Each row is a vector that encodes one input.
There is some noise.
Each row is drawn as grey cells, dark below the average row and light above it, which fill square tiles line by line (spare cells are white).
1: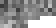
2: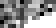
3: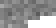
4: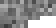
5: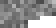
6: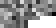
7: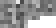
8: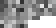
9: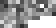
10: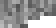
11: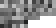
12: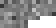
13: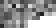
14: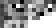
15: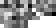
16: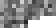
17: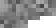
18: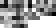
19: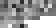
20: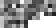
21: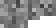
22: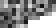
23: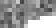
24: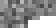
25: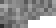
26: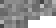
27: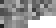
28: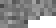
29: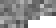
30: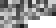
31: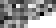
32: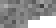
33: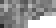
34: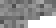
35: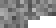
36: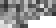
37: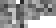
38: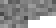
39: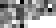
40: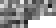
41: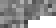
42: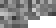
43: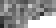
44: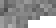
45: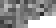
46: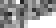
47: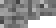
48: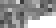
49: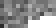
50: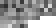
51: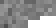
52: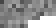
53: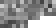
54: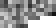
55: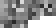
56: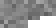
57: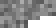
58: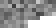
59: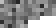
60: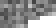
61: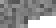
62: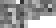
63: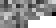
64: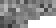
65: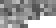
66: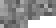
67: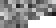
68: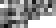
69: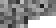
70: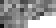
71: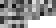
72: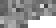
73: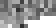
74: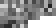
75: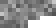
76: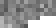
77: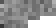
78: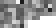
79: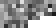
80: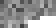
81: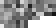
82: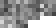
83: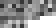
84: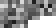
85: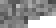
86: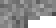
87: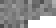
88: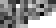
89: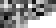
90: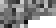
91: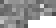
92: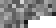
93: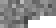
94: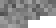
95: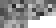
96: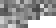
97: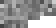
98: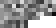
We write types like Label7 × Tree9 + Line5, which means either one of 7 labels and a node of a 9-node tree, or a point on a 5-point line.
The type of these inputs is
List2(Line4).
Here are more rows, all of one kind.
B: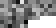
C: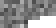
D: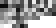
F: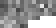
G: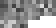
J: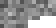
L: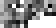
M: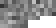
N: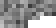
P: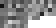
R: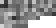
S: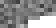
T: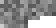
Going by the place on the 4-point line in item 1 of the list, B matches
F, G, M and P.
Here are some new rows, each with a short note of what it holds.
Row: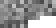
a list of two items
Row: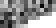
the empty list
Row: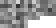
the empty list
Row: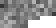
a list of two items
